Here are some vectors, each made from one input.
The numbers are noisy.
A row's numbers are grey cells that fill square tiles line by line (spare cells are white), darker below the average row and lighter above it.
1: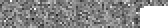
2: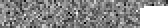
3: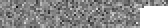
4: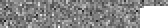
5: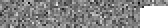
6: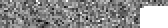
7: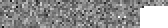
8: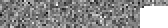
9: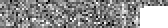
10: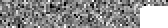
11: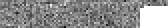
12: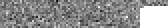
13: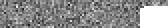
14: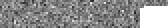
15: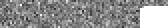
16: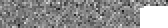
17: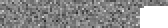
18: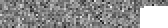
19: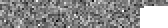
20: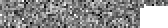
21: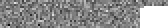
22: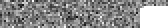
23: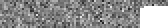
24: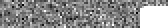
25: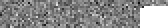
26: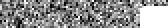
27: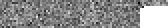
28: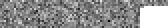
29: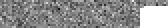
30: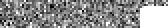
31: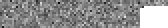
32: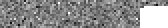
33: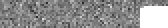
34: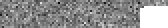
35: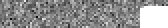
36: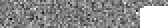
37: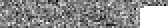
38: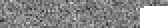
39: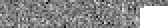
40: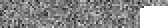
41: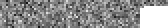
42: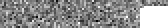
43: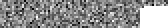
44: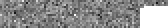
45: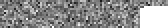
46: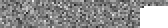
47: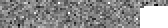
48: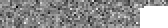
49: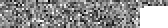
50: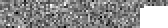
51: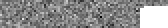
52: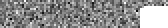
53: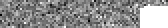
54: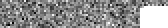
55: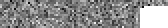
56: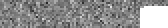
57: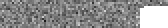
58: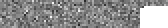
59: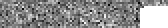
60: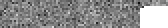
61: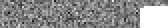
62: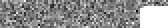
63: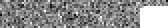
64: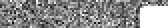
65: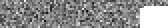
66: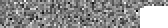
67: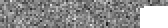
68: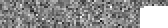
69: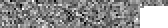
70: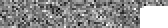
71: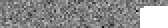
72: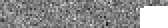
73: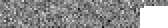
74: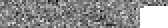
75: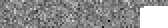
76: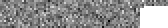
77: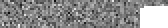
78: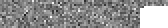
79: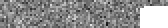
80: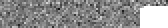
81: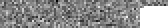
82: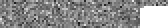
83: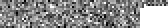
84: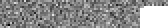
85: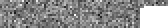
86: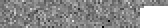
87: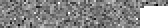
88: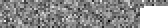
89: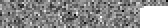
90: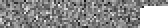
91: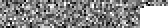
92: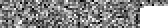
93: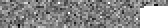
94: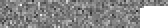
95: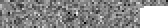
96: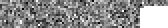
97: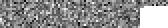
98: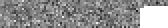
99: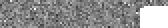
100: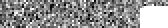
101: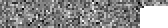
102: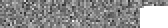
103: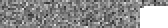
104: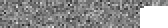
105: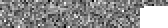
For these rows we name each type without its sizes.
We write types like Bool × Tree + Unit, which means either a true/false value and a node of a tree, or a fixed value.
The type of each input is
Label + Tree.
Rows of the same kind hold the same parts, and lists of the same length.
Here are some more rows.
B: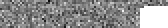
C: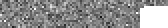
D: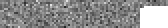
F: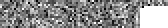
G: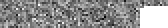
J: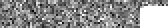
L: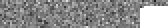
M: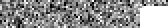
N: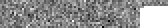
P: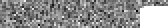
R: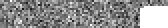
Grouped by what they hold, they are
B, C, D, G, J, L, N, P, R
F, M

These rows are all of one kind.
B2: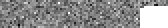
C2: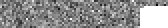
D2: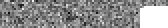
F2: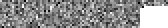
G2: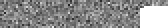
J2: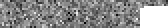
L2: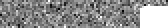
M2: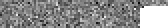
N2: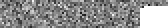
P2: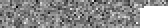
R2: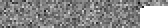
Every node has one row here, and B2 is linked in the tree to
L2.
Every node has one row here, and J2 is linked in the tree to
D2 and L2.
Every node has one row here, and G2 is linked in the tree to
R2.
